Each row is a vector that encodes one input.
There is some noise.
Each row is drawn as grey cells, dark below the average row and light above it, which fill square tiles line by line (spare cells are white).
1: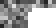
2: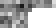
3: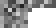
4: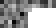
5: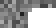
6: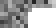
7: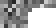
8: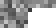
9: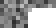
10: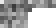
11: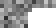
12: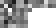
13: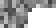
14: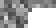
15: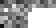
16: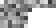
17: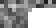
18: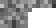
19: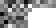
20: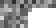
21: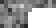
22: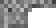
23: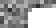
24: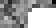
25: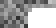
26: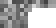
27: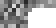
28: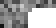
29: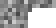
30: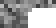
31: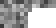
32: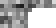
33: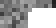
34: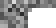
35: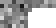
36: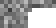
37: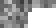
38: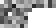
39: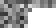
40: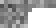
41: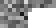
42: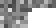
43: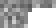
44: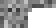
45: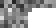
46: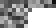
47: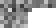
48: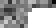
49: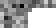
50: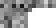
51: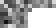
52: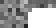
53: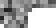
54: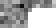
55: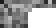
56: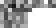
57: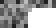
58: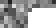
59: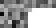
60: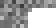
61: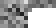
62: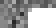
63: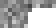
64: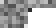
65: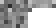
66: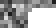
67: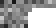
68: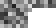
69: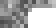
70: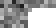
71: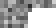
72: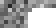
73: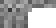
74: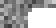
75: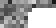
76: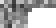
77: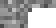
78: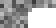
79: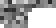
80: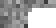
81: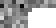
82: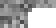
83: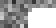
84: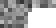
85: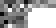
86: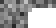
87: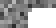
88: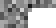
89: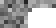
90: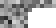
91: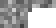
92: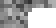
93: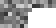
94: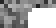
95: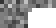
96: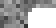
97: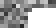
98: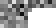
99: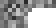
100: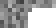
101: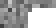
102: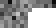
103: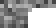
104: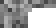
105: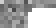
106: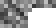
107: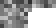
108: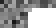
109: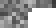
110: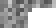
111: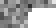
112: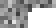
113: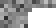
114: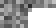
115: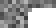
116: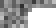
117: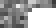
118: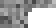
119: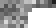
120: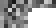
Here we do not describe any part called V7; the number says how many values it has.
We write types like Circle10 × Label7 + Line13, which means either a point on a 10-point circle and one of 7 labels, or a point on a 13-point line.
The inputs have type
Line5 × (Line5 + V7).
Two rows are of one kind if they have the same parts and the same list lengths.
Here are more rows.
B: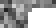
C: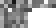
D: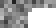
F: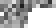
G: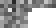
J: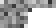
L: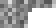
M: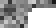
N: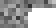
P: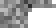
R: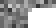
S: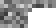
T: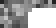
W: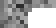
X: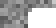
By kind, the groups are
B, C, G, J, M, S
D, F, L, N, P, R, T, W, X

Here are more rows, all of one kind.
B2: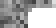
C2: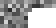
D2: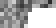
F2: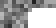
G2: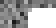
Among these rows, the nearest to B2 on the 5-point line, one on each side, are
D2 and F2.
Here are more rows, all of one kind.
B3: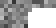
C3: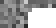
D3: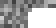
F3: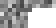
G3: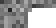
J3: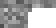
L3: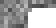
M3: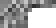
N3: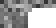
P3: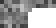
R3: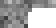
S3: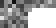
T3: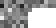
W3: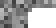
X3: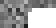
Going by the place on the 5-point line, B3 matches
D3, S3, T3 and W3.
